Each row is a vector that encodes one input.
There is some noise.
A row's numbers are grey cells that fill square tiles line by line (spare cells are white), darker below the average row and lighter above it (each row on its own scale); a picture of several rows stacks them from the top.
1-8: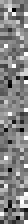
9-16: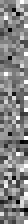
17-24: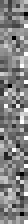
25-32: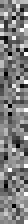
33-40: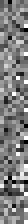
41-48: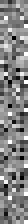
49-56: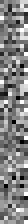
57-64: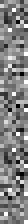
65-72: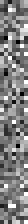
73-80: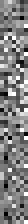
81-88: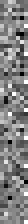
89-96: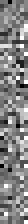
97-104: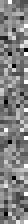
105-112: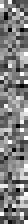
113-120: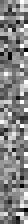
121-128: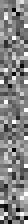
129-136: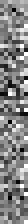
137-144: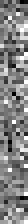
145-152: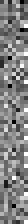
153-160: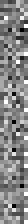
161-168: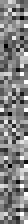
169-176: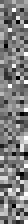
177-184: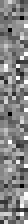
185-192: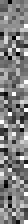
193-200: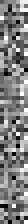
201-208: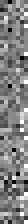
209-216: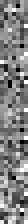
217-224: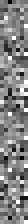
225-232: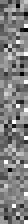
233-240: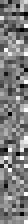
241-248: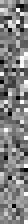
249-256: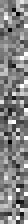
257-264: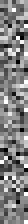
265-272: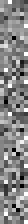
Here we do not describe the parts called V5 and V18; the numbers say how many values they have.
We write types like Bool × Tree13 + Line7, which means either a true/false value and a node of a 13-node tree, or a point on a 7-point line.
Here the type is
(Bool × V5 + Line11) × V18.
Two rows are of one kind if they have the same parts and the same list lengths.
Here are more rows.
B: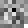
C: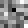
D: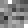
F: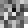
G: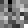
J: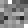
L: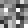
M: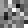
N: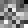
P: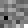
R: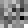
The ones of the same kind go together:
B, C, D, F, J, L, R
G, M, N, P

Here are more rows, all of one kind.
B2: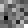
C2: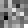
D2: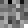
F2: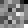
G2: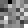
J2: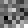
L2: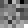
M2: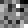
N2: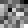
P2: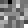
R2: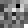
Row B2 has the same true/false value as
C2, J2 and R2.
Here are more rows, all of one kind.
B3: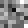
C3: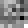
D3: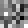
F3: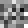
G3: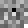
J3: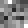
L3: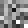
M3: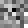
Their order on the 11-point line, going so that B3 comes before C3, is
D3, B3, F3, G3, C3, J3, M3, L3.
